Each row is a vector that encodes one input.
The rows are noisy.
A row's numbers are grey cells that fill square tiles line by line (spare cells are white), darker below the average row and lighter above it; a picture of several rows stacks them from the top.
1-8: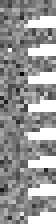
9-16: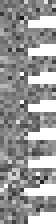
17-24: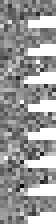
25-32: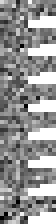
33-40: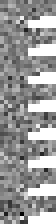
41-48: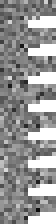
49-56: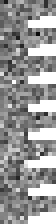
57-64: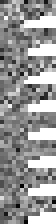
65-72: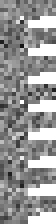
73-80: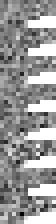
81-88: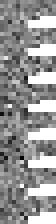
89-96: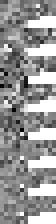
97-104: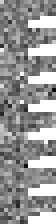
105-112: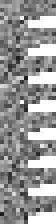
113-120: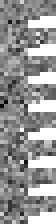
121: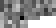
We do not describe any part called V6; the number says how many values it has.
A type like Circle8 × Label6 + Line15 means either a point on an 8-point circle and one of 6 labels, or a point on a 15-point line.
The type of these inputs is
Bool × Bool × Bool × Bool × Line5 × (Line5 + V6).
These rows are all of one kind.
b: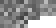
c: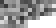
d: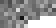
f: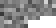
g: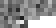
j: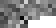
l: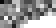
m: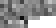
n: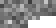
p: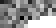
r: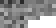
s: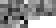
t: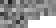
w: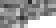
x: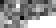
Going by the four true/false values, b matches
c, f, g and r.
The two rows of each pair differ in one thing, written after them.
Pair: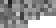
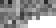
one of the four true/false values
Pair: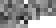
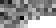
the value of V6
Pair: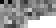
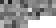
one of the four true/false values
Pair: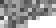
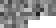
the value of V6
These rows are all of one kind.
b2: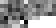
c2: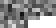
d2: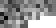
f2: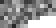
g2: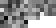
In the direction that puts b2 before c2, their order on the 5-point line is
d2, b2, g2, c2, f2.
